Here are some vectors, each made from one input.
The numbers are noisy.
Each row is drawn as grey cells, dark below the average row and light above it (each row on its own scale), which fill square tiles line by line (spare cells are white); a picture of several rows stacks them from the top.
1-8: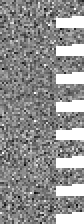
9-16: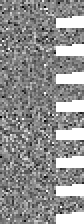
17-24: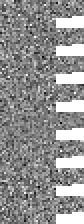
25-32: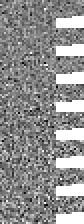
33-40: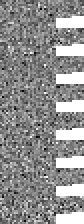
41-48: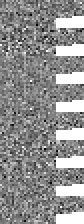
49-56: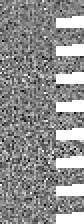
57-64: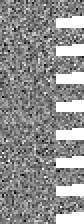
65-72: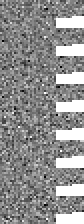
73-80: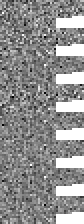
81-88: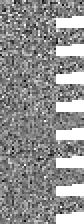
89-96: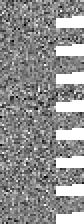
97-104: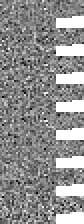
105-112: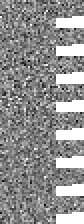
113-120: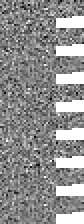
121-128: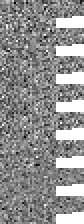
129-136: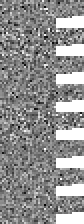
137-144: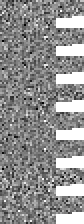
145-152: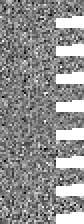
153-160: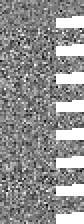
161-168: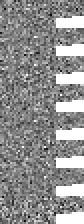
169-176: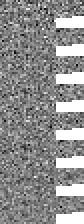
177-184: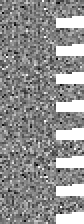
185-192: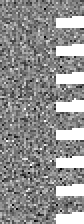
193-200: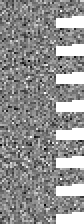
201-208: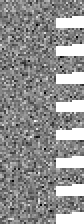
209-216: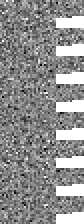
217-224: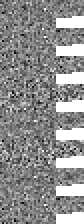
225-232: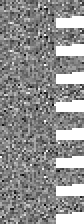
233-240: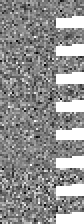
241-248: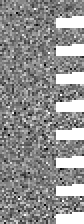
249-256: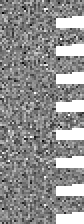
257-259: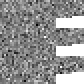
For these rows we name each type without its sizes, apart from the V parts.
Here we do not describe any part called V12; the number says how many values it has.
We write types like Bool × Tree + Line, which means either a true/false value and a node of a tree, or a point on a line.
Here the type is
(Bool × Bool × Bool + Unit) × V12 + Line.
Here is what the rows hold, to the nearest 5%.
About 15% of them hold a point on a line. The rest hold a value of V12, together with either a fixed value, or three true/false values.
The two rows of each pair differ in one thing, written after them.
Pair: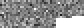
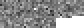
the value of V12
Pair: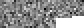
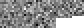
the value of V12
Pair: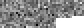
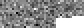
one of the three true/false values
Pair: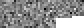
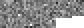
one of the three true/false values
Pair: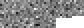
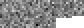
one of the three true/false values
